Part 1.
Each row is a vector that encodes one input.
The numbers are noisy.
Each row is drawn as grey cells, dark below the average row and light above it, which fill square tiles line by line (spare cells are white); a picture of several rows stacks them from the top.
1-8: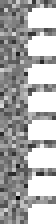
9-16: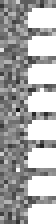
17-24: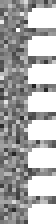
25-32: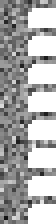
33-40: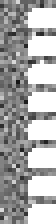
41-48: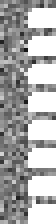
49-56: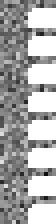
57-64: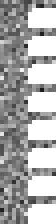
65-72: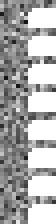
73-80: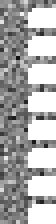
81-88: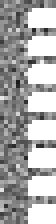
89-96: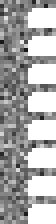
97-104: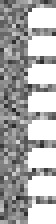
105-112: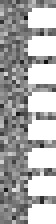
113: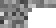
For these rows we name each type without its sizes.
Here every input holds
a point on a circle and a label.
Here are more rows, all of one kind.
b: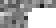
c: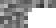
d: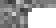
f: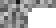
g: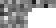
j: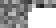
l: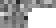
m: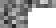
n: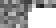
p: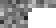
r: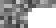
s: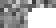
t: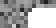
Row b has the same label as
f and l.
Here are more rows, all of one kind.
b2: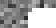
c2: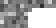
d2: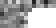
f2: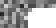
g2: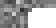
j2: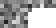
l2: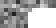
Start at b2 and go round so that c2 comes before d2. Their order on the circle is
b2, c2, g2, f2, d2, j2, l2.
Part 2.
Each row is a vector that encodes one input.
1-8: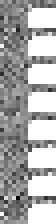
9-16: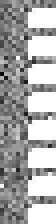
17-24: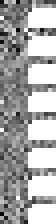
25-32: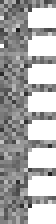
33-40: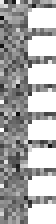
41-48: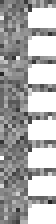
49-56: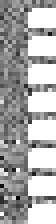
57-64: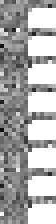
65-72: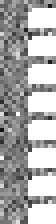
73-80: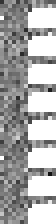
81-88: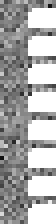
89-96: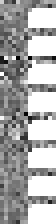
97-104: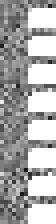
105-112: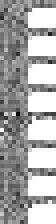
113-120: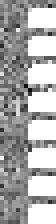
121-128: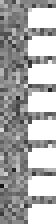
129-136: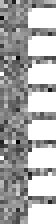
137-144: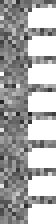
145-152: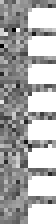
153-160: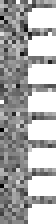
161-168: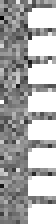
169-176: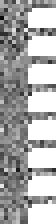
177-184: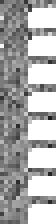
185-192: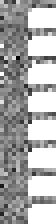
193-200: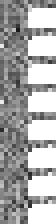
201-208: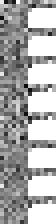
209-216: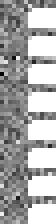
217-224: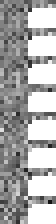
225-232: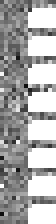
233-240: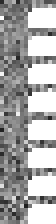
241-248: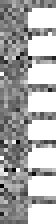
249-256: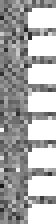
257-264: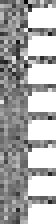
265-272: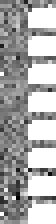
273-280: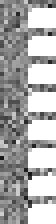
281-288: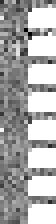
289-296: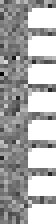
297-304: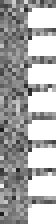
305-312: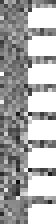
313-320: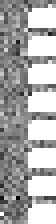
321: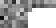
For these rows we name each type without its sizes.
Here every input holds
either a label, or a point on a line.
